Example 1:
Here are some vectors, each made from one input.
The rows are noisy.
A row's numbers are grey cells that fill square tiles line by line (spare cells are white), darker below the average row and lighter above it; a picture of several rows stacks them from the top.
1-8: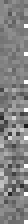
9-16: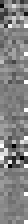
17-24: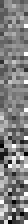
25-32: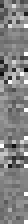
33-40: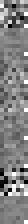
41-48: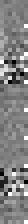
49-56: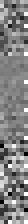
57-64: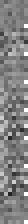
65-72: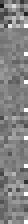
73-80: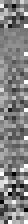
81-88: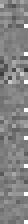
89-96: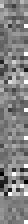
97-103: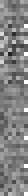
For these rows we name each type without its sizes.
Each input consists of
a point on a line, together with either a fixed value, or a node of a tree.
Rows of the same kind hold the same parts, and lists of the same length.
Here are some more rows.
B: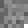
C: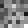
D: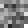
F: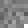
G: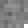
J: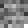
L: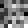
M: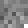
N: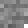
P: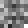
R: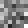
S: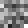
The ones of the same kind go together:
B, C, D, F, M, N, P, S
G, J, L, R

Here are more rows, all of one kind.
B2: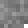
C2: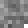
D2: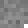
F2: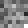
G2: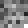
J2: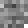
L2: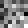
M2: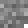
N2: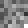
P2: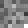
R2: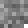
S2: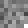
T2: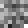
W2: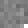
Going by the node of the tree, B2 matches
C2, J2, N2 and R2.
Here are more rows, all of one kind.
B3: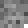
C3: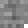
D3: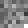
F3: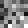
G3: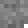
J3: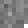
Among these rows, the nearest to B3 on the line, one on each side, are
D3 and G3.
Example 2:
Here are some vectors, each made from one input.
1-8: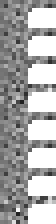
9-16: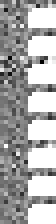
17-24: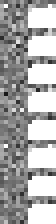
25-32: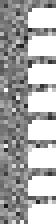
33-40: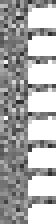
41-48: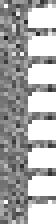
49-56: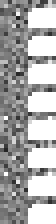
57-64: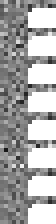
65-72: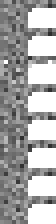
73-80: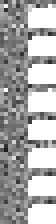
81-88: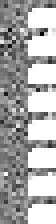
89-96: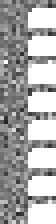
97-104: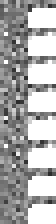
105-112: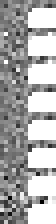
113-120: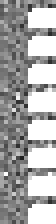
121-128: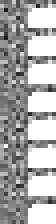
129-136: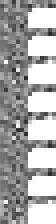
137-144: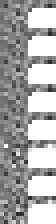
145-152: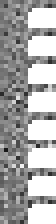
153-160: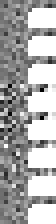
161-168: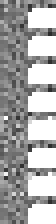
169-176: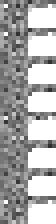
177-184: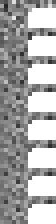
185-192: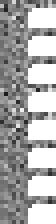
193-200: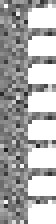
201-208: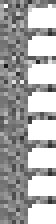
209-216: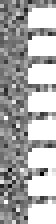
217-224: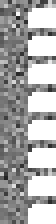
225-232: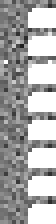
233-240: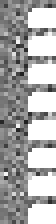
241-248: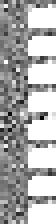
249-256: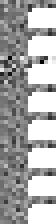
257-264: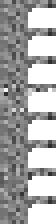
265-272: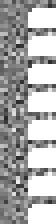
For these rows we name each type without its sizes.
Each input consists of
a list of points on a line.
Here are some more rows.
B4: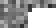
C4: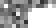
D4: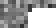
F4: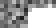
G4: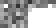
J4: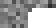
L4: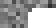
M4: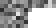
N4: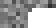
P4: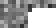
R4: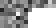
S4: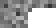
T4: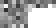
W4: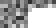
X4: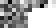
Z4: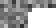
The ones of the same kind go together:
B4, D4, J4, L4, N4, P4, S4, Z4
C4, F4, G4, M4, R4, T4, W4
X4

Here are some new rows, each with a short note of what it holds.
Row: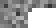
a list of one item
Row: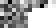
the empty list
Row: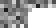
a list of two items
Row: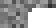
a list of one item
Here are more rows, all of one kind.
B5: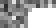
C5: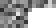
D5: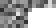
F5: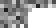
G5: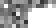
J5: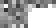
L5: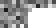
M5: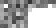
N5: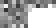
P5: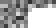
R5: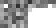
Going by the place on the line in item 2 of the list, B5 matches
C5 and D5.
